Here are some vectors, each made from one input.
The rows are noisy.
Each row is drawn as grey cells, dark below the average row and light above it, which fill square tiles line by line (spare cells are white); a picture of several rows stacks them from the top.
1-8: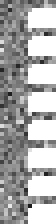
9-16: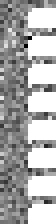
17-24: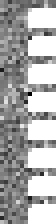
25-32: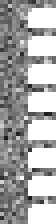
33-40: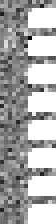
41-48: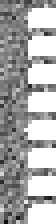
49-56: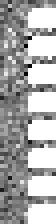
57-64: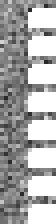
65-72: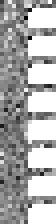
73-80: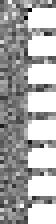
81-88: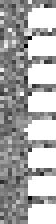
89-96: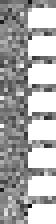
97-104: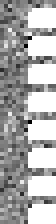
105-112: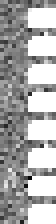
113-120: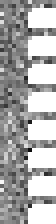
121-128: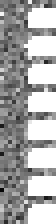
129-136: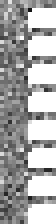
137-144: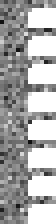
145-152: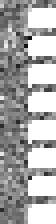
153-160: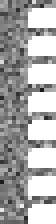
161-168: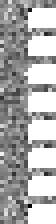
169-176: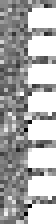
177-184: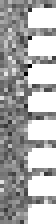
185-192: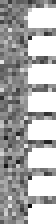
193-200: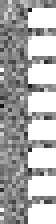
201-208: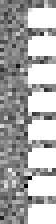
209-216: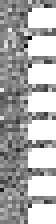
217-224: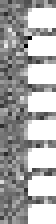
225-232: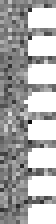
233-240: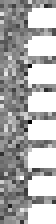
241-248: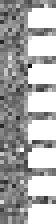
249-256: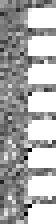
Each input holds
either a point on a 15-point line, or a list of up to two points on an 8-point circle.
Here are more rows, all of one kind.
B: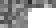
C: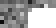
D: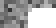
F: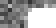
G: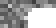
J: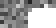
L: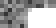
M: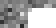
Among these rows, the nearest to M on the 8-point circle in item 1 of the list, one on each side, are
C and D.
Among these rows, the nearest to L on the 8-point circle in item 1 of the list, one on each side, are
B and F.
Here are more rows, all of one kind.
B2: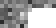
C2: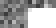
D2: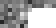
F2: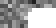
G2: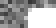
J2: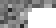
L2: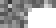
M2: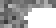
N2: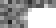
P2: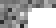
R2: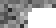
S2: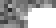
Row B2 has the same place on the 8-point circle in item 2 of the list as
D2, F2 and N2.
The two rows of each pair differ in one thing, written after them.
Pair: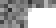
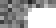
the place on the 8-point circle in item 2 of the list
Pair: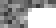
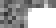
the place on the 8-point circle in item 2 of the list
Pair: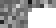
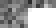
the place on the 8-point circle in item 1 of the list
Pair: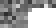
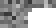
the place on the 8-point circle in item 2 of the list
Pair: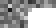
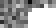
the place on the 8-point circle in item 1 of the list
